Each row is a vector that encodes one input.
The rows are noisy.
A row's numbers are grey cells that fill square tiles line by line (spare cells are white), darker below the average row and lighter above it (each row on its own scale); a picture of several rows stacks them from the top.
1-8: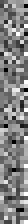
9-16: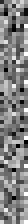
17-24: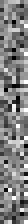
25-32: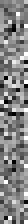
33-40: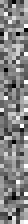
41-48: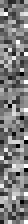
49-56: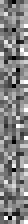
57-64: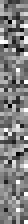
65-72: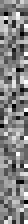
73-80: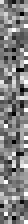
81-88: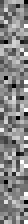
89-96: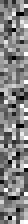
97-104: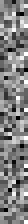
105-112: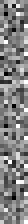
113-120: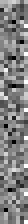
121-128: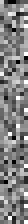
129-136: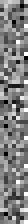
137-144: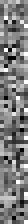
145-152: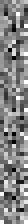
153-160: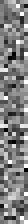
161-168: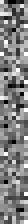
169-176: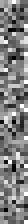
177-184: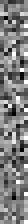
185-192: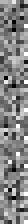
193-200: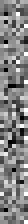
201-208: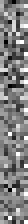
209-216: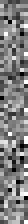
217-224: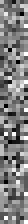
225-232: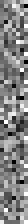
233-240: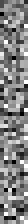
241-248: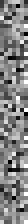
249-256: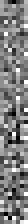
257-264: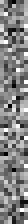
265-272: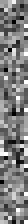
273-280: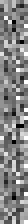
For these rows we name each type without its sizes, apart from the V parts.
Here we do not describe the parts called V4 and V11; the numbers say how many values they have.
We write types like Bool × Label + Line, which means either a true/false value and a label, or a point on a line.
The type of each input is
(Bool × Bool × Bool × Bool + Label) × V4 × V11 + Line.
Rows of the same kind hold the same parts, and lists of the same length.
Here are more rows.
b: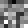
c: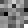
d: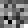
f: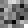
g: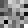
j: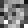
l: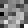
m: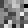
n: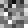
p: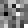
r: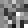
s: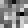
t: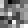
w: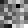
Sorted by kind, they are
b, c, r, s, t
d, f, g, m, n, p
j, l, w

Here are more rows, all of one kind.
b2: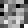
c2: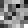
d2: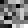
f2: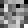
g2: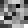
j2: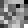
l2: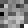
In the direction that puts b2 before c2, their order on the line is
l2, b2, f2, j2, c2, g2, d2.
